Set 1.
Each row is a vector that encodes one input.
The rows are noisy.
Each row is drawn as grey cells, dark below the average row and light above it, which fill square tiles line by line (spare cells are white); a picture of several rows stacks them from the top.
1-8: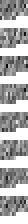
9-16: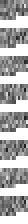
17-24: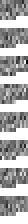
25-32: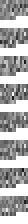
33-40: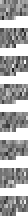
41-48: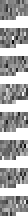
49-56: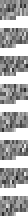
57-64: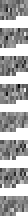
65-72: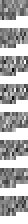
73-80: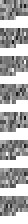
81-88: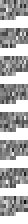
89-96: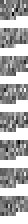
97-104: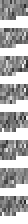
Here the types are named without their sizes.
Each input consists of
a point on a line, together with either a fixed value, or three true/false values.
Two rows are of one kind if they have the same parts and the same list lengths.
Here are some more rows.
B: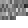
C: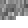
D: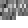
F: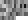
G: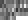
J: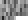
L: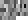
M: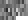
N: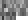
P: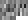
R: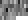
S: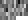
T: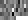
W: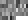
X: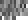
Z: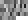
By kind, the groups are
B, C, D, G, M, N, P, R, S, T, W, X
F, J, L, Z

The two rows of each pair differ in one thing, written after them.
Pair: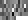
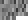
the place on the line
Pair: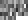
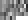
one of the three true/false values
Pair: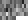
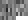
the place on the line
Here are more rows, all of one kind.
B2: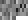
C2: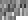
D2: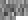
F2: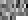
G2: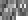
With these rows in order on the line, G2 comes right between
D2 and F2.
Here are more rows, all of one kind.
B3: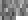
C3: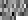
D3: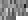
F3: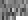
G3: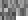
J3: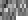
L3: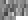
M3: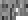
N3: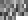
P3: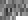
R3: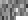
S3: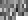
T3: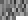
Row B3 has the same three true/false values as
C3, D3, G3 and J3.
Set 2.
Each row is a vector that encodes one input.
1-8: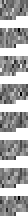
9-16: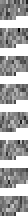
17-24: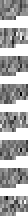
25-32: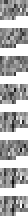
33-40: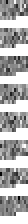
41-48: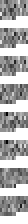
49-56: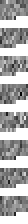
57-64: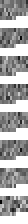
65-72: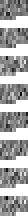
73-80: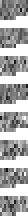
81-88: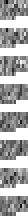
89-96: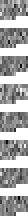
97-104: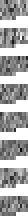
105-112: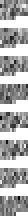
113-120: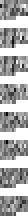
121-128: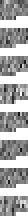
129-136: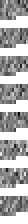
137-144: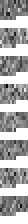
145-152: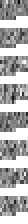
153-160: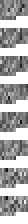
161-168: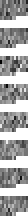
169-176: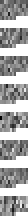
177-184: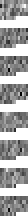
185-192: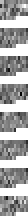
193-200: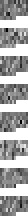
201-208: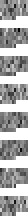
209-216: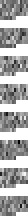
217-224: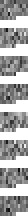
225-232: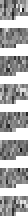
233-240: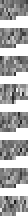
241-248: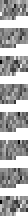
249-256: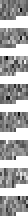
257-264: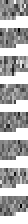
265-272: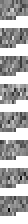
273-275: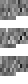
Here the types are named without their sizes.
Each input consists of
either a point on a line, or four true/false values.
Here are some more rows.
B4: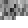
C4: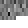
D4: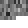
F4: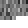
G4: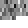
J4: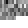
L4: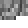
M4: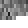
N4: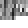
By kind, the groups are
B4, G4, J4, N4
C4, D4, F4, L4, M4

